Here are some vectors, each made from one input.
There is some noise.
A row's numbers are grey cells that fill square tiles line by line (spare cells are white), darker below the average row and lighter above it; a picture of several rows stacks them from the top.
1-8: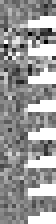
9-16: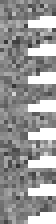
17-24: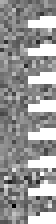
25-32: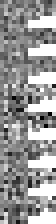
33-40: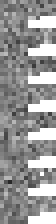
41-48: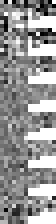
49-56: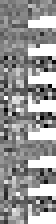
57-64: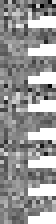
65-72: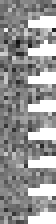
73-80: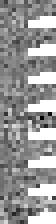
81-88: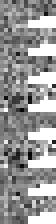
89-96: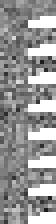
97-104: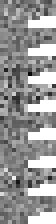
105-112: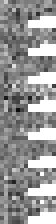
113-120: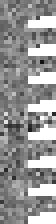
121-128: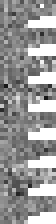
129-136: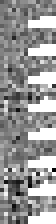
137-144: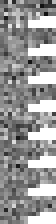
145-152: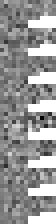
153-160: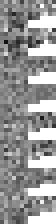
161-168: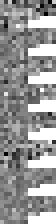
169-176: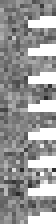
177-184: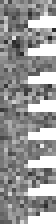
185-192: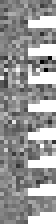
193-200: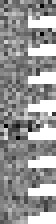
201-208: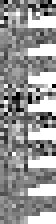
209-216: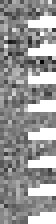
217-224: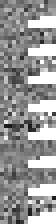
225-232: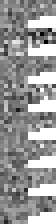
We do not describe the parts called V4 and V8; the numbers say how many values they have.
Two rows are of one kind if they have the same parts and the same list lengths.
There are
3 kinds of row.
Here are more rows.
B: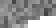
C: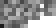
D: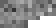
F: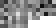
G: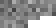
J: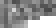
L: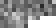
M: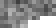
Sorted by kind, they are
B, J, M
C
D, F, G, L

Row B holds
a point on a 6-point circle and a true/false value.
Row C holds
one of 7 labels.
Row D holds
a point on a 6-point circle, a true/false value, a value of V4 and a value of V8.
